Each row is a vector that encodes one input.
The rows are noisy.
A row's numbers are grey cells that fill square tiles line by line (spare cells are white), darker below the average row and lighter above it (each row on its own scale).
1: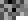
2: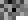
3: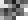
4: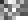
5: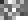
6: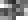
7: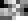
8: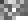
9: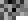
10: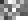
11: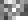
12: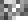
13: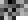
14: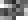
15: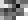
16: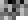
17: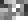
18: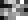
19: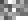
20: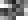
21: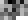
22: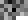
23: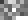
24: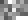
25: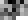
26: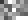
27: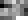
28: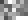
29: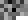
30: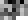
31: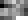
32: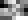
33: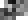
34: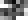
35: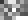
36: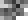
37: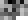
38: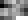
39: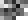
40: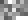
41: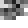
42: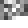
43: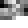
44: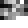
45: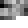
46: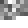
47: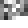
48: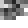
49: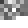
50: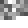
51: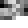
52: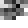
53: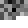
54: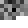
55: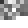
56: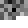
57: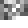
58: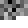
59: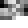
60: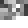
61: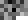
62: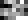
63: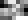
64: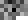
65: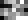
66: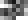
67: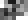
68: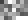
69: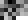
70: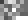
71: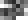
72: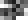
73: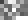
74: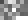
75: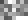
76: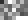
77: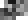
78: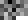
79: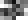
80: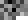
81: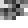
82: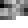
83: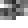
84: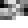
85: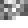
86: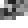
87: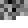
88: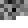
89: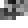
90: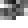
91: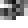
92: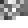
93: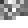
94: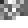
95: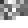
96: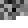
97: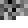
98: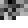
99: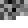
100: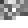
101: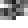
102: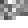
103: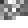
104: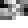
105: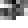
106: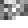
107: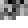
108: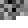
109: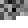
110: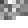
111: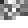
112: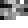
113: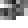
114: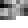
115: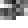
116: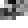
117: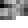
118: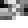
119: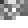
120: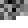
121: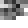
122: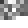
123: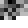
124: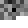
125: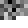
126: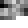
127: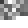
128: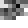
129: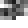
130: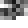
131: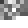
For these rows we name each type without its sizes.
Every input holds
a point on a line and a true/false value.
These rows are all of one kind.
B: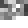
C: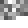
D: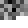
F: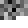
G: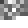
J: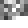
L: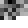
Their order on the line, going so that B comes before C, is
L, F, D, B, J, G, C.
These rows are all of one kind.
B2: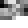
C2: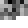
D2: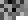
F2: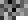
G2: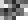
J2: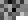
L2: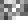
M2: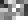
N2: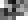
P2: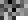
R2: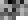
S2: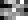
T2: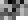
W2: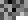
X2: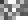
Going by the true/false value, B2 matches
L2, M2, S2 and X2.
